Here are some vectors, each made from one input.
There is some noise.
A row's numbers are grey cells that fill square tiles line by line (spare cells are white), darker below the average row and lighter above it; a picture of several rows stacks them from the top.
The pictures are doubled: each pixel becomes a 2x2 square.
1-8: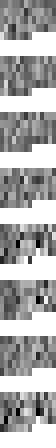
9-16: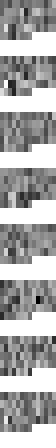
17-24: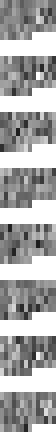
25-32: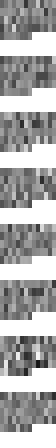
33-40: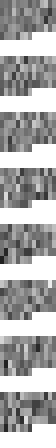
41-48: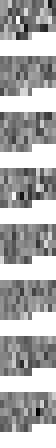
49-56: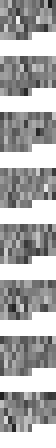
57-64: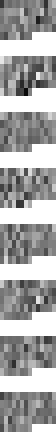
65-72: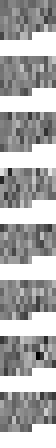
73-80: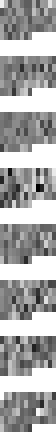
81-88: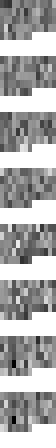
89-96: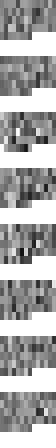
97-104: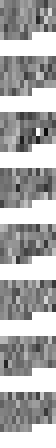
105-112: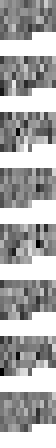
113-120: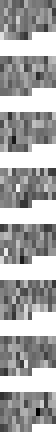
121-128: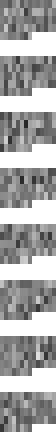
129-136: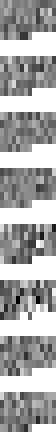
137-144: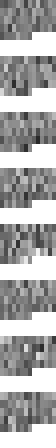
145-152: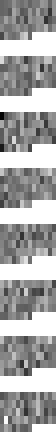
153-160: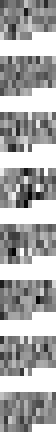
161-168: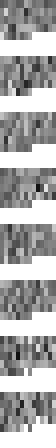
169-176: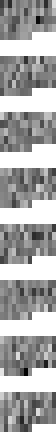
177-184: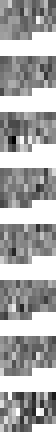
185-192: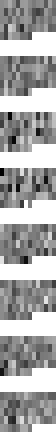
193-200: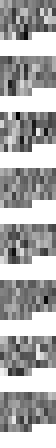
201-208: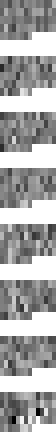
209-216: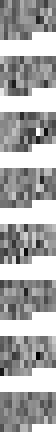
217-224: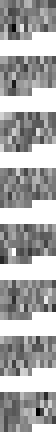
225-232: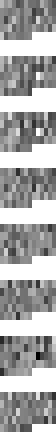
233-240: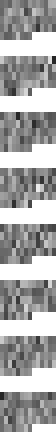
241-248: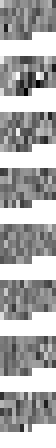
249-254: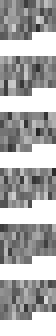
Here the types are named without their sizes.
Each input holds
either a fixed value, or four true/false values.
